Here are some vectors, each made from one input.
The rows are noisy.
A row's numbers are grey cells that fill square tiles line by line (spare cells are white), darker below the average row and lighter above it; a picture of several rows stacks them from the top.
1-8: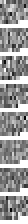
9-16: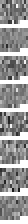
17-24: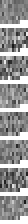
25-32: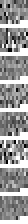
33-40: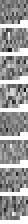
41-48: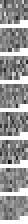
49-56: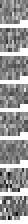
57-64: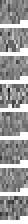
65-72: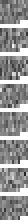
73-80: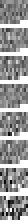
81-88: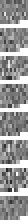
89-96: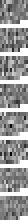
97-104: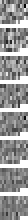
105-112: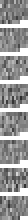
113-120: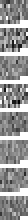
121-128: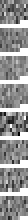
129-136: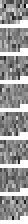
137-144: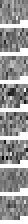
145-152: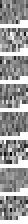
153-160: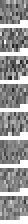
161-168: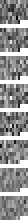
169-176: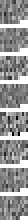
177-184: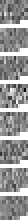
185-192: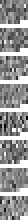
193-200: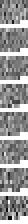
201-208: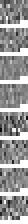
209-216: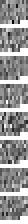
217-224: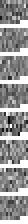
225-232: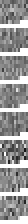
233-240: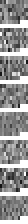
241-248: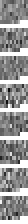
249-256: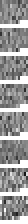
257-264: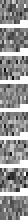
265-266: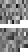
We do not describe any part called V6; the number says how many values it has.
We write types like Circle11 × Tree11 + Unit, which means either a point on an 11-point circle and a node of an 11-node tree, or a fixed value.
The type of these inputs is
(Circle14 + V6) × Tree14.
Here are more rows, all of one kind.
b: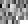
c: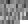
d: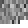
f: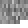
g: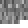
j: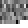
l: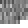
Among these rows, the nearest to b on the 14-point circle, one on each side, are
d and j.
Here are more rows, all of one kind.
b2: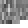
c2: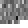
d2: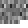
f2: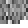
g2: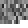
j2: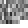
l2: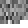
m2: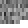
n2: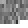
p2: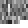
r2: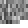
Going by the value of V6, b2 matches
l2 and m2.
